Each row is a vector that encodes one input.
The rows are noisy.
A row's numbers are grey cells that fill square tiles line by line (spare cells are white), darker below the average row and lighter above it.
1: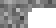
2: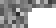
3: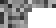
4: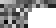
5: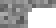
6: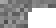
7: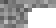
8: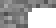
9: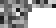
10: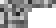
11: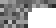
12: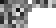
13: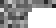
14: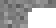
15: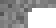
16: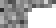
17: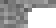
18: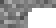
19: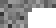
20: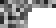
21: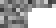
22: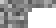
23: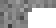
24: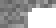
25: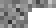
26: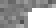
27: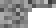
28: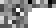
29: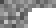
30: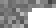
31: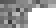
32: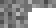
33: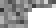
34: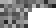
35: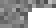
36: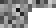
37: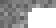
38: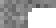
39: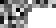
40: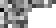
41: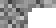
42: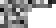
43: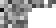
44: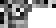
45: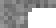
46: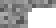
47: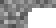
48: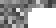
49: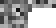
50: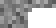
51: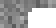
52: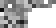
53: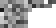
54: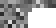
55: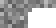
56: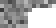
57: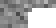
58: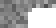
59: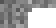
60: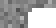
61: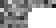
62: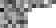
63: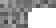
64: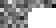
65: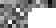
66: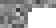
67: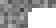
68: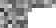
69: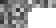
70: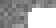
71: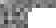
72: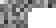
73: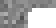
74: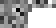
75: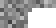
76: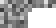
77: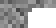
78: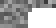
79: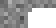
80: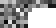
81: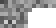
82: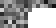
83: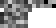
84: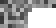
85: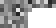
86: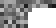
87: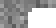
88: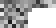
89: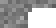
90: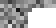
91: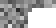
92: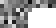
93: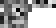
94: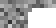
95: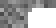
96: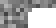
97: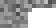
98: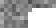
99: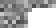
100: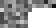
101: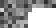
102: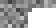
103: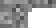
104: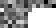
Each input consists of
either a point on a 5-point line and a point on a 10-point line, or a list of up to two points on a 4-point line.
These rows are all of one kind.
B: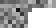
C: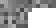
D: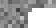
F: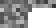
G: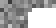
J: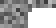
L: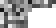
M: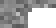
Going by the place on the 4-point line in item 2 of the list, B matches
J and M.
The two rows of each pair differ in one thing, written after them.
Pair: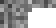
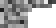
the place on the 5-point line
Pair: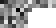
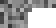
the place on the 5-point line
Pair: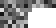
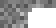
the place on the 5-point line
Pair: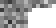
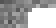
the place on the 5-point line
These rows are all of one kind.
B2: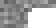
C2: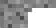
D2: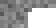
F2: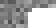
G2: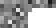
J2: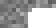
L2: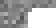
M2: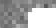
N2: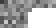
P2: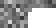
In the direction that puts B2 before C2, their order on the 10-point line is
N2, L2, P2, G2, B2, C2, D2, F2, J2, M2.
